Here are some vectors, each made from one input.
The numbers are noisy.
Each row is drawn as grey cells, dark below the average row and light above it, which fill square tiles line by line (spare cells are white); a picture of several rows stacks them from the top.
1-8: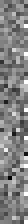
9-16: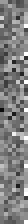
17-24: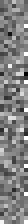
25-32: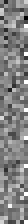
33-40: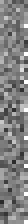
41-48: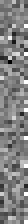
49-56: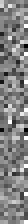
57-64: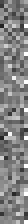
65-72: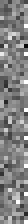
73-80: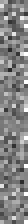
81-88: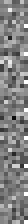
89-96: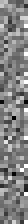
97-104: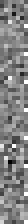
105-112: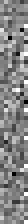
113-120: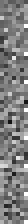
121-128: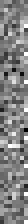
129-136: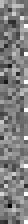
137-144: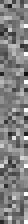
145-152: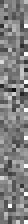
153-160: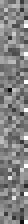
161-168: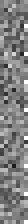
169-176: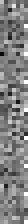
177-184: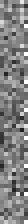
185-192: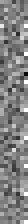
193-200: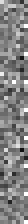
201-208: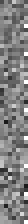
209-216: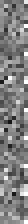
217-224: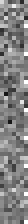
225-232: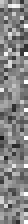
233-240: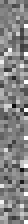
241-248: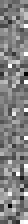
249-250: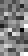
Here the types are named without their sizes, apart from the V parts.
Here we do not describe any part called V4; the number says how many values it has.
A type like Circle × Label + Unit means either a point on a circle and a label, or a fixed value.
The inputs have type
(Line + V4) × Tree.
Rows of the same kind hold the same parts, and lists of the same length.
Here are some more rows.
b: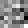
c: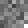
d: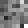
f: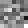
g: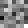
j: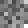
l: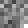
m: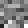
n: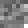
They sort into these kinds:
b, f, g, l, n
c, d, j, m

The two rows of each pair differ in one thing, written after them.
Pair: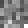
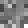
the place on the line
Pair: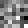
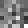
the node of the tree
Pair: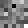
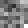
the node of the tree
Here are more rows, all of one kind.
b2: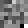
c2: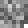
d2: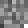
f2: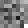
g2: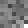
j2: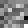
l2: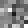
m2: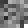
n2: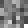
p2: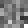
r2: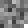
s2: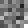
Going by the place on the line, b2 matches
n2, p2, r2 and s2.
